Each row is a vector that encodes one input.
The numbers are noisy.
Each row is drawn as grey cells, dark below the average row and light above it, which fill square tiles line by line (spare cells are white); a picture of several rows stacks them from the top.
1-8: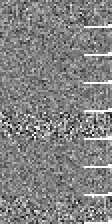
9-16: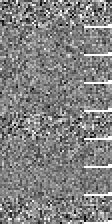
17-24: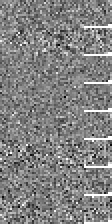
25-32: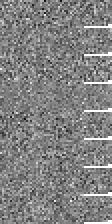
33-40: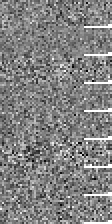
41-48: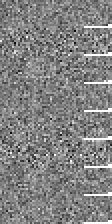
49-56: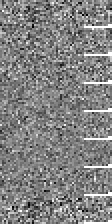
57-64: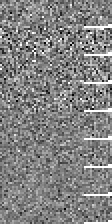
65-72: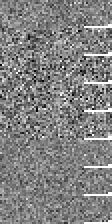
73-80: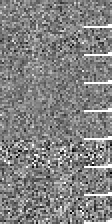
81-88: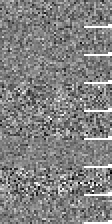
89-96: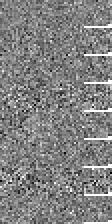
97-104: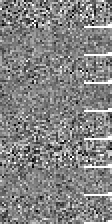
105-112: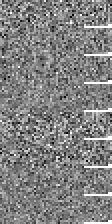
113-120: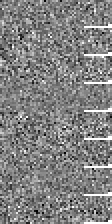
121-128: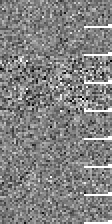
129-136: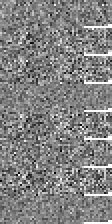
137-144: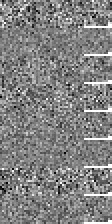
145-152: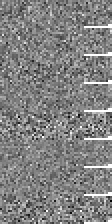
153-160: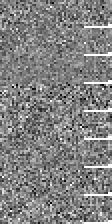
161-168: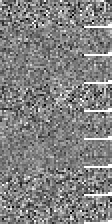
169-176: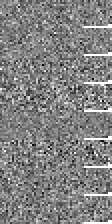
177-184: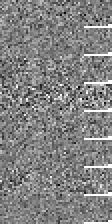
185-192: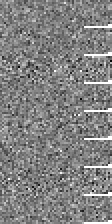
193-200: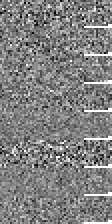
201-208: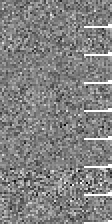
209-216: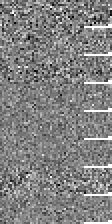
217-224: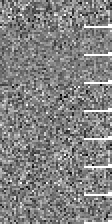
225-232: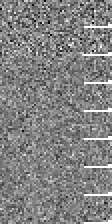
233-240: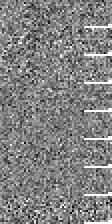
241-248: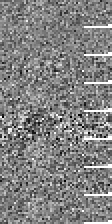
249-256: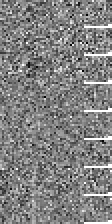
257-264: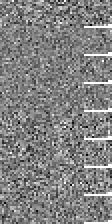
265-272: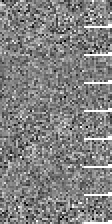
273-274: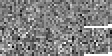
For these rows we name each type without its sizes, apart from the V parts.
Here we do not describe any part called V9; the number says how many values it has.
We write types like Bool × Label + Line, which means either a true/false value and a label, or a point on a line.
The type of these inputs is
Bool × Bool × Bool + Label × (Line + V9).
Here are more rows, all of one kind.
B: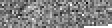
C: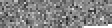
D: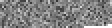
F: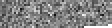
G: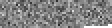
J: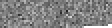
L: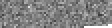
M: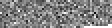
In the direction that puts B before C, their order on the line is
F, L, D, M, J, G, B, C.
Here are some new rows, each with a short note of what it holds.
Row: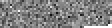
a label and a value of V9
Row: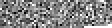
three true/false values
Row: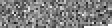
a label and a point on a line
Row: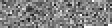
three true/false values
